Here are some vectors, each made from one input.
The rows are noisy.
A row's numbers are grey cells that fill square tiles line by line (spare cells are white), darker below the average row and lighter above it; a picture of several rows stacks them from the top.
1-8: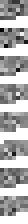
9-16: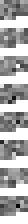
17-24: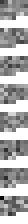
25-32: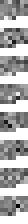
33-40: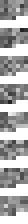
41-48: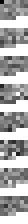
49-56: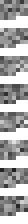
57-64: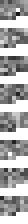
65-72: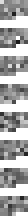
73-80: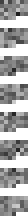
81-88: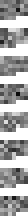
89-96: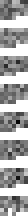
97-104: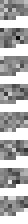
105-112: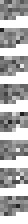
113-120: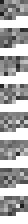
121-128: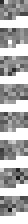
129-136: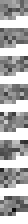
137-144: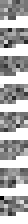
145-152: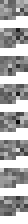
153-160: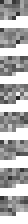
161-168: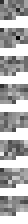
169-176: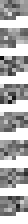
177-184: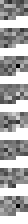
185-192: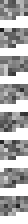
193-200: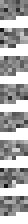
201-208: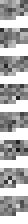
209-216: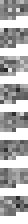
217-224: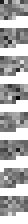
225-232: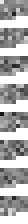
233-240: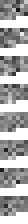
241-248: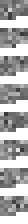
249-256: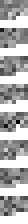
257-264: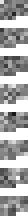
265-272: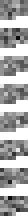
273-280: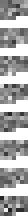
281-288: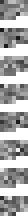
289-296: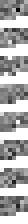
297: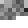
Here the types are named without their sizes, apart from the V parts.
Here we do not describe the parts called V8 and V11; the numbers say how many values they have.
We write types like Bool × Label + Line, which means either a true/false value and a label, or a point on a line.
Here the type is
(Bool × V8 + V11) × Line.
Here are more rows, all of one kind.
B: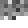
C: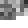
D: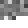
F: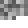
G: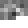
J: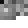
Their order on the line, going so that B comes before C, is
J, F, D, B, C, G.
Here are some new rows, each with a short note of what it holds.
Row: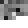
a point on a line, a true/false value and a value of V8
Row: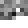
a point on a line and a value of V11
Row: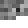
a point on a line, a true/false value and a value of V8
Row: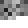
a point on a line, a true/false value and a value of V8
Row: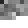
a point on a line, a true/false value and a value of V8
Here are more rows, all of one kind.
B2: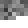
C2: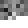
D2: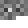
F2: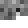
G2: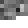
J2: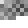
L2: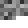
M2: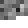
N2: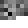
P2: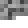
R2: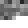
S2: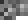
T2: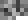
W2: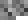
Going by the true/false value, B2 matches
C2, L2, P2 and R2.
